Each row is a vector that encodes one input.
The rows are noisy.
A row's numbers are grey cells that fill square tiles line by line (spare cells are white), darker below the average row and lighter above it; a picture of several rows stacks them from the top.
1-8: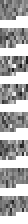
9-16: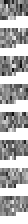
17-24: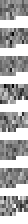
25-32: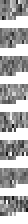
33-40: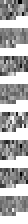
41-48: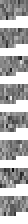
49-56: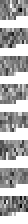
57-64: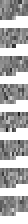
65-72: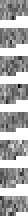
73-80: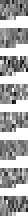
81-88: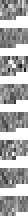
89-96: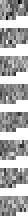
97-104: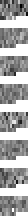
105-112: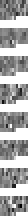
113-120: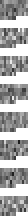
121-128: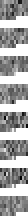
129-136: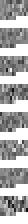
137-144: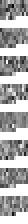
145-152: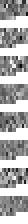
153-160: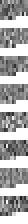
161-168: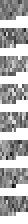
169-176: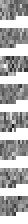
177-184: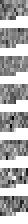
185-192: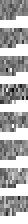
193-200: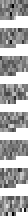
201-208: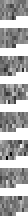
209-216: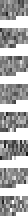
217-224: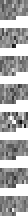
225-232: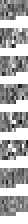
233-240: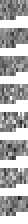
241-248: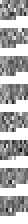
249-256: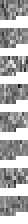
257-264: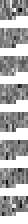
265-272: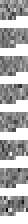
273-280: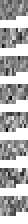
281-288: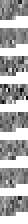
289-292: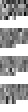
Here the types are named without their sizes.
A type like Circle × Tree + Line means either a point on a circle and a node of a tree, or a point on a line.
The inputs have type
Bool × (Label + Tree) + List(Line).
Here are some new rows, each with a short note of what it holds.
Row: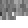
a list of one item
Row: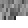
the empty list
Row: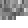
a label and a true/false value
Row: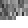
a list of three items
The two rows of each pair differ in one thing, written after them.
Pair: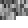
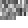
the true/false value
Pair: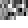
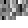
the node of the tree
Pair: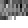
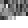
the node of the tree
